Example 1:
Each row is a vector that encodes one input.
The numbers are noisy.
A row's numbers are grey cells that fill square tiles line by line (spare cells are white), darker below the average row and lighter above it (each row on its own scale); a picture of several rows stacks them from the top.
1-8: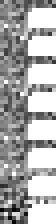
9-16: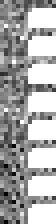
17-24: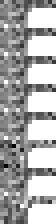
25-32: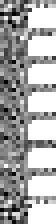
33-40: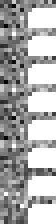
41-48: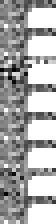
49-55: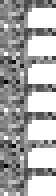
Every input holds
one of 5 labels.
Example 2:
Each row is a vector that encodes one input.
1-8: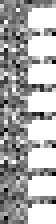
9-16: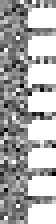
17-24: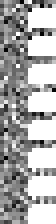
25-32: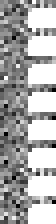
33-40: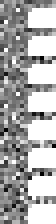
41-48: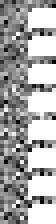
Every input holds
a point on a 6-point circle.
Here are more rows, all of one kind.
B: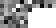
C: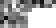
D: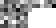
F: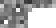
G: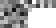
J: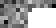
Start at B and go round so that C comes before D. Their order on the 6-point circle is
B, C, F, G, D, J.
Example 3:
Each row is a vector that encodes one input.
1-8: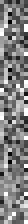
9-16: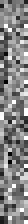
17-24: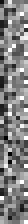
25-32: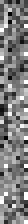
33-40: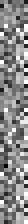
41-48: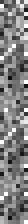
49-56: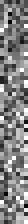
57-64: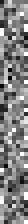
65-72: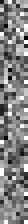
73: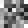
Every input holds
a point on an 8-point circle.
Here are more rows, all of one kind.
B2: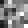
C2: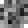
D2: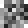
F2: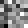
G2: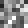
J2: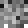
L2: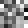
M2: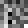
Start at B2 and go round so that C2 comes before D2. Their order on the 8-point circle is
B2, G2, J2, M2, C2, D2, L2, F2.
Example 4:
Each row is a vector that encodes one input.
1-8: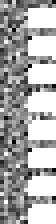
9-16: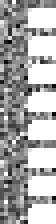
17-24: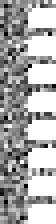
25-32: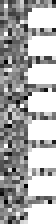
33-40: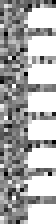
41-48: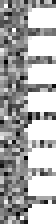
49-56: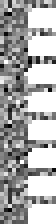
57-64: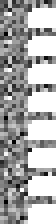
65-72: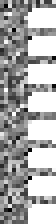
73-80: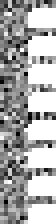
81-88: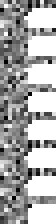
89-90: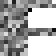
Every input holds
four true/false values.
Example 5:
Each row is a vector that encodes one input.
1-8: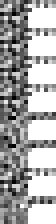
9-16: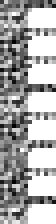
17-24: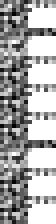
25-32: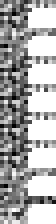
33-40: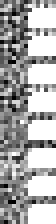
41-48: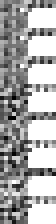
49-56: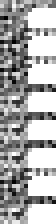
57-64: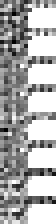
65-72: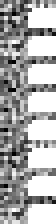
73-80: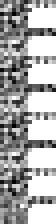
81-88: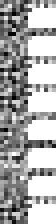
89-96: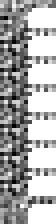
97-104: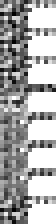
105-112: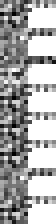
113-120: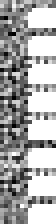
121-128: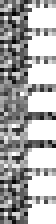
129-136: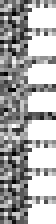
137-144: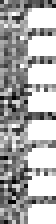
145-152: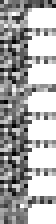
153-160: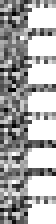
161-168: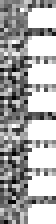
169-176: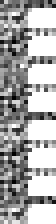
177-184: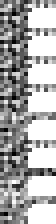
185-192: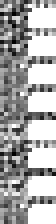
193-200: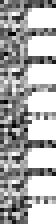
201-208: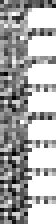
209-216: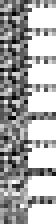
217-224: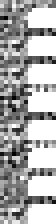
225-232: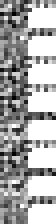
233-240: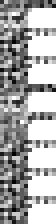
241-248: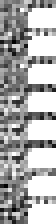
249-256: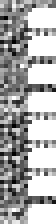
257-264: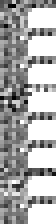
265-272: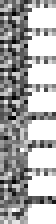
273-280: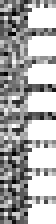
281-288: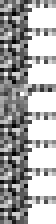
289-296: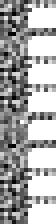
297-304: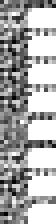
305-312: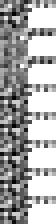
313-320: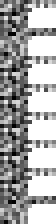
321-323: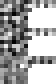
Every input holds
one of 5 labels.
